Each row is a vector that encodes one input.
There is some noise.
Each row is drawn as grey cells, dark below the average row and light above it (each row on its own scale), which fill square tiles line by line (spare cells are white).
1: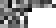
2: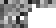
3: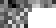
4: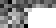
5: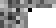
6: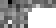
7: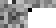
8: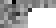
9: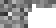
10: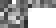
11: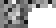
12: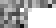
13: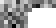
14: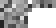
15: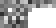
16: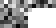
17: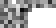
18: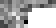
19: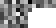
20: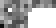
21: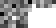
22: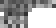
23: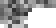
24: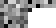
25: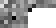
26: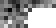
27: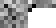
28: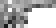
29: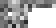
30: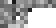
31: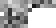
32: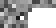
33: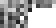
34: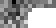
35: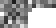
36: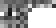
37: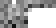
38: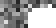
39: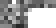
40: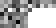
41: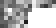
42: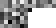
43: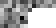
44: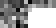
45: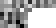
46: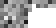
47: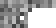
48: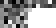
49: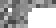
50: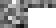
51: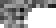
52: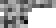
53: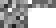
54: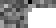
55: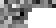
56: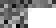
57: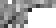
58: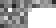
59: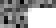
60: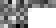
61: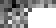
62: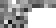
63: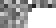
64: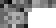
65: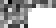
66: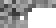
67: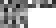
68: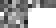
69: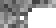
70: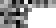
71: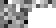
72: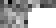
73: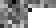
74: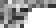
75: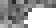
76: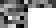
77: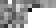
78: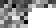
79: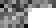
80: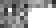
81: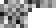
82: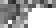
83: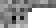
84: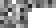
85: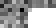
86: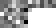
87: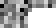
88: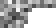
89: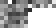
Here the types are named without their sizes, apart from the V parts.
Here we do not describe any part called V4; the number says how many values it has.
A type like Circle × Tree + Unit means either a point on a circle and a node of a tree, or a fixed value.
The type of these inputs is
(Circle + V4) × Label.
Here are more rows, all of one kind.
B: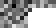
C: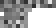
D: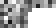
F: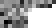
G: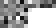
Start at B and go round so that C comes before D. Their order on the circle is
B, G, F, C, D.
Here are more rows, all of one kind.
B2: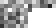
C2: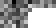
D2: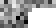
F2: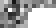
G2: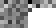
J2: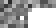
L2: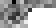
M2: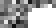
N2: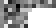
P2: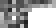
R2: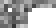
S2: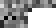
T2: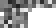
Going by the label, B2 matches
J2 and S2.
